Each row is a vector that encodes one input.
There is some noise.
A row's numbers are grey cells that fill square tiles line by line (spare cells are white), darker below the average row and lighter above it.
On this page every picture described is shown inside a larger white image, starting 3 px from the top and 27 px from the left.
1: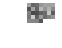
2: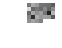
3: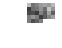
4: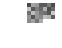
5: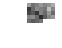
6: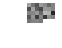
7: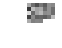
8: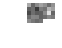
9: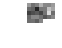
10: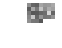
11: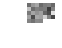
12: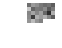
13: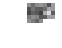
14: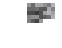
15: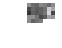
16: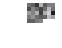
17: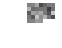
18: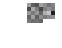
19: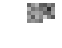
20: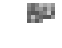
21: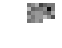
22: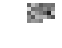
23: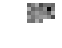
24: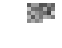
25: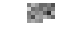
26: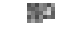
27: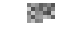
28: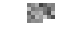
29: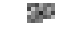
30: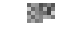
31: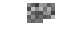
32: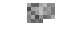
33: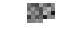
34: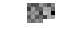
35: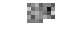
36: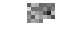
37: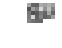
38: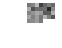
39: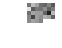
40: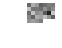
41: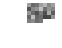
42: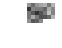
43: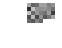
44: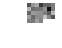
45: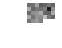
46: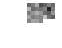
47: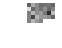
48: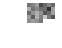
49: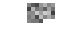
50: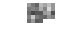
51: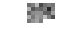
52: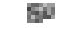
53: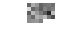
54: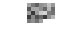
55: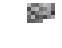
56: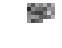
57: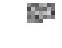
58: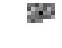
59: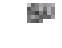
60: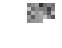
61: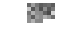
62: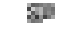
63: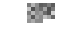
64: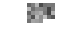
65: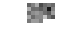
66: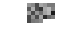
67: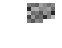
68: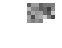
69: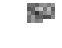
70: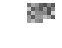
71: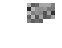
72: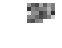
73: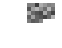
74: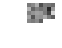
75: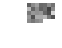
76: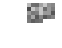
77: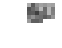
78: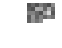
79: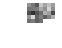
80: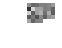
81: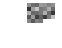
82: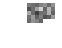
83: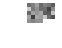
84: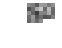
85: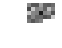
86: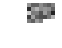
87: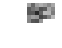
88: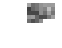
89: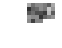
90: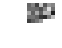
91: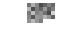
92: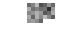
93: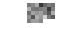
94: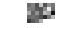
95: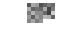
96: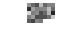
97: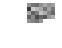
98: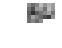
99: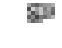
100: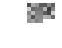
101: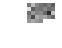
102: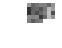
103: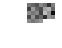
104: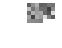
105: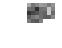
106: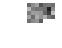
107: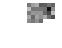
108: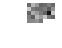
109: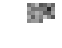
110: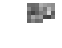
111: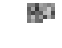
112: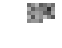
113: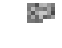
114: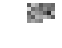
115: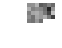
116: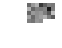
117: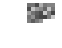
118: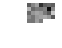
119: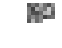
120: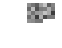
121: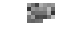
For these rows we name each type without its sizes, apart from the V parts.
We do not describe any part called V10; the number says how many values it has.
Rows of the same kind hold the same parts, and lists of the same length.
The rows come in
2 kinds.
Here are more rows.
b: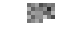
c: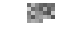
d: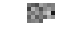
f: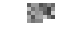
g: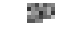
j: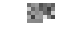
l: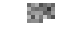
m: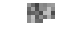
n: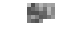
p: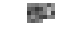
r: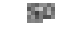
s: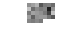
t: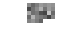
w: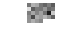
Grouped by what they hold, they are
b, c, f, j, l, s, w
d, g, m, n, p, r, t

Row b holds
a value of V10.
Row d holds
a point on a line and a node of a tree.
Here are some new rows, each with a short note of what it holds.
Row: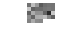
a value of V10
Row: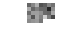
a value of V10
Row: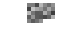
a point on a line and a node of a tree
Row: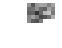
a point on a line and a node of a tree
